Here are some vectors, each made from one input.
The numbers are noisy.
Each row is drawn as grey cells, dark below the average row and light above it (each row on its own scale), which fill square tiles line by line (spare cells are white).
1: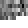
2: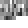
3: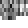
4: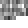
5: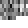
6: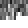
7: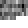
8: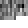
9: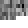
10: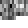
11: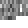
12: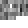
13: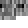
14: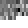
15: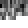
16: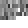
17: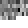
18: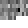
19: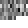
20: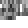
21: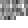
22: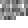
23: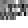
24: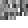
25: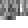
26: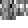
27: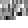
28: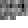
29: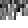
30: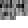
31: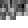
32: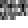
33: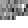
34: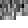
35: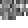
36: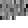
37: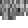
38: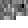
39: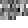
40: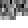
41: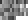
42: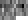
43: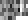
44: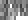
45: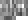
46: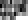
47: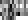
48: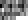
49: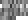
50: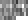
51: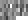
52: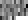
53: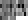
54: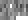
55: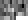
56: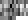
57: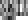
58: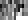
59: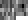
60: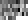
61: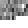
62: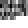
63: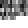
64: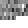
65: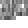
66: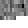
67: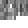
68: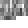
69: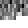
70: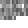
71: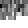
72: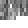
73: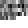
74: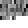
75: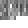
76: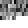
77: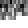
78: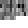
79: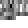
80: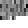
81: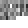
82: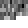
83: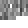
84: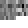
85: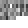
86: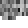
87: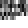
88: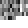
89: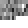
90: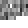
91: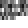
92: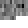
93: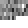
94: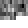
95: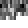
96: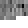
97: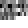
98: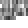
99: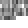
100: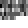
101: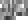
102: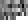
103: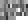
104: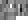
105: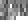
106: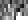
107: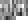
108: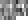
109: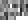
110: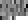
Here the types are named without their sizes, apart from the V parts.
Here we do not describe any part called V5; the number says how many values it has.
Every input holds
a true/false value, together with a list of items, each a point on a line and a value of V5.
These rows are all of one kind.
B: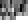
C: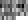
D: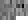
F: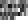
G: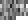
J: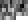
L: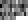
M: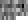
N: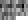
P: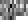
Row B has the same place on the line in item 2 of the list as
C, J, M and N.
